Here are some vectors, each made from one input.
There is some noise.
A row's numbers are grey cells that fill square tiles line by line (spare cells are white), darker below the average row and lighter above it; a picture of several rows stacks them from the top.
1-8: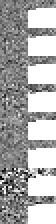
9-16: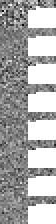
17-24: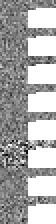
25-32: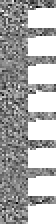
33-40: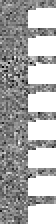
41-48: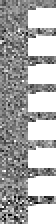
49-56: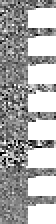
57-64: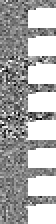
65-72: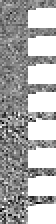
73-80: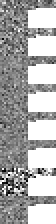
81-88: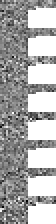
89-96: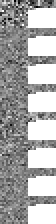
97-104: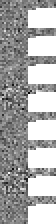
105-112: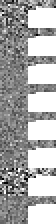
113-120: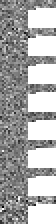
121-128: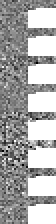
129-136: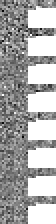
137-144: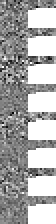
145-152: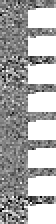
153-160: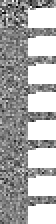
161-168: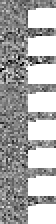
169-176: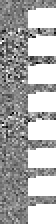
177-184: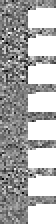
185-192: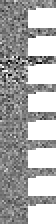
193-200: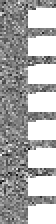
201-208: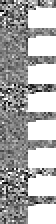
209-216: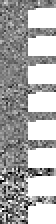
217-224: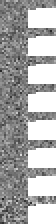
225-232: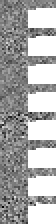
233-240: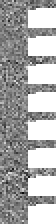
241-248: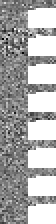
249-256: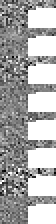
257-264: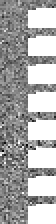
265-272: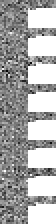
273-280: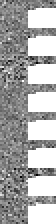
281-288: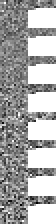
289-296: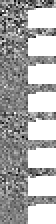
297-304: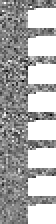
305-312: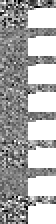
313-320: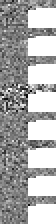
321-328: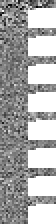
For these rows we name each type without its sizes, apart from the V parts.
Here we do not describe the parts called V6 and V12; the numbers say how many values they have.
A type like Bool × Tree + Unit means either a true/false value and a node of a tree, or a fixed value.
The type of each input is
Line × V12 + (Tree + Unit) × V6.
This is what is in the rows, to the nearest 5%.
About 40% of them hold a point on a line and a value of V12. The rest hold a value of V6, together with either a fixed value, or a node of a tree.
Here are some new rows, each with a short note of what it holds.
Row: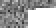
a node of a tree and a value of V6
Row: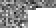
a value of V6
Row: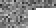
a value of V6
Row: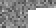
a point on a line and a value of V12
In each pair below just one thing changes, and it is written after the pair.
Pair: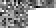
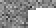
the value of V12
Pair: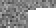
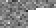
the value of V12
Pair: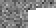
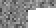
the place on the line
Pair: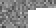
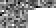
the value of V12
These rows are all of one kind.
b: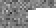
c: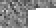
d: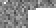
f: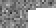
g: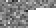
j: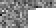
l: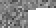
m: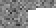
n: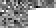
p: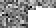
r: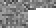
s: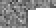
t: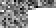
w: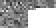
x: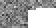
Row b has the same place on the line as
c, r, s and w.
